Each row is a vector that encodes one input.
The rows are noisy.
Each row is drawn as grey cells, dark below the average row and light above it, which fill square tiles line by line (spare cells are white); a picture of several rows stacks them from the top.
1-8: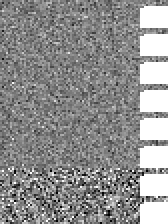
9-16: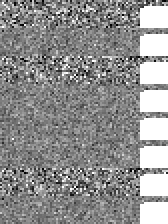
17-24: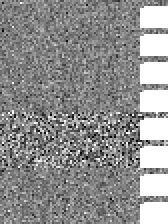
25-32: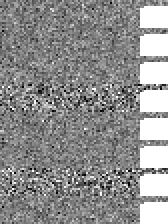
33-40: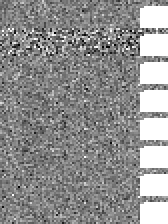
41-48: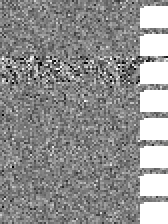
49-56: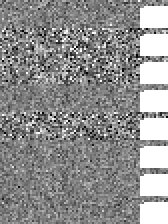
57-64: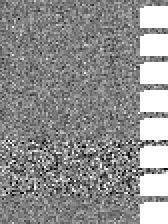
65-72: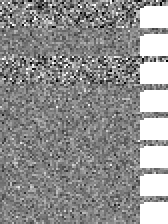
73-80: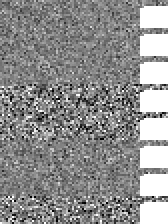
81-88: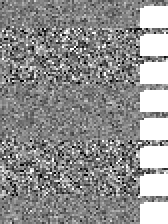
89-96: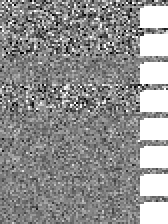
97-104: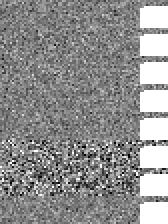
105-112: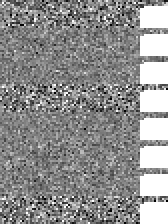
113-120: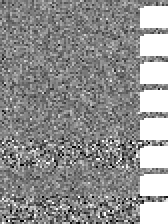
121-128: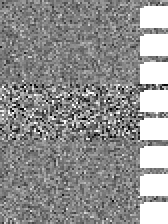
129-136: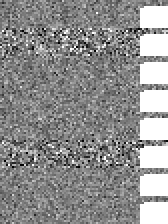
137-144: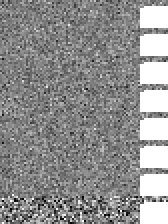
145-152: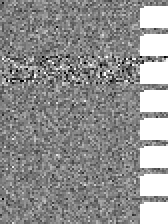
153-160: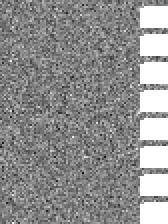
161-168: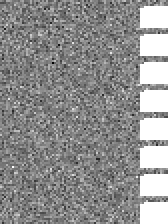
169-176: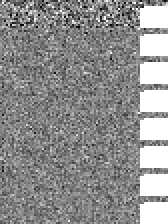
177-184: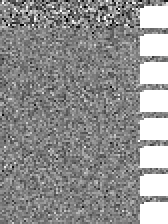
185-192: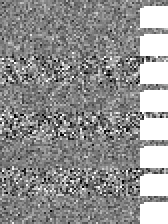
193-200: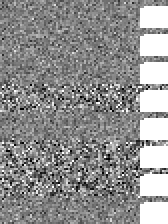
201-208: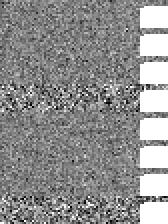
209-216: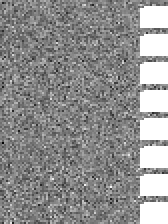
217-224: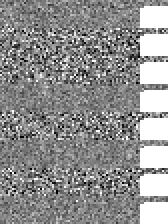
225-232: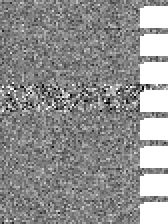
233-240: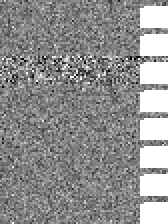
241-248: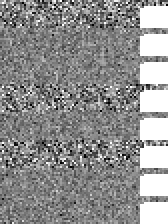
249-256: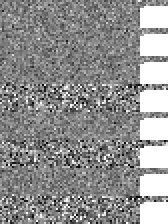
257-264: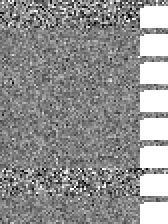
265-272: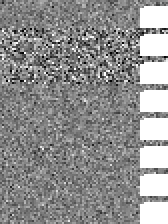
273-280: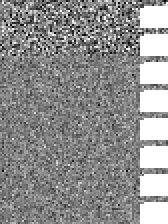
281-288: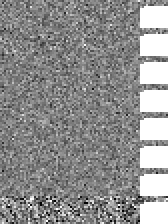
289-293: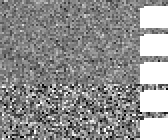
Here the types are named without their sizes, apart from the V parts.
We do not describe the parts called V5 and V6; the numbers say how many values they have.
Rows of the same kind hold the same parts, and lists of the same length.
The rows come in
3 kinds.
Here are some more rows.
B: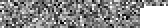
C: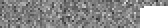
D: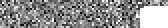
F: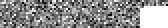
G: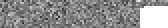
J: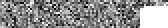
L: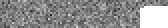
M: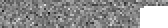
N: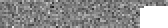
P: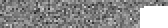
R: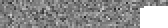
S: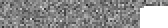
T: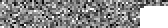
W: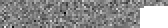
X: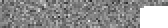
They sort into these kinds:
B, D, F, J, T
C, L, N, R, X
G, M, P, S, W

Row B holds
a point on a circle.
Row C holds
a point on a line, a true/false value and a value of V6.
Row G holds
a true/false value and a value of V5.
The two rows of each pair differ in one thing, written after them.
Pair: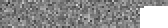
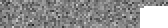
the true/false value
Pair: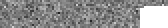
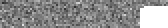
the place on the line
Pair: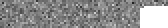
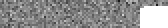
the place on the line
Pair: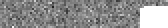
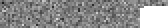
the place on the line
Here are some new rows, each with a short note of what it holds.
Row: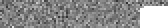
a point on a line, a true/false value and a value of V6
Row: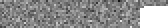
a point on a line, a true/false value and a value of V6
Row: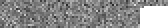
a true/false value and a value of V5
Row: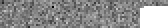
a point on a line, a true/false value and a value of V6
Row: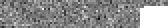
a true/false value and a value of V5
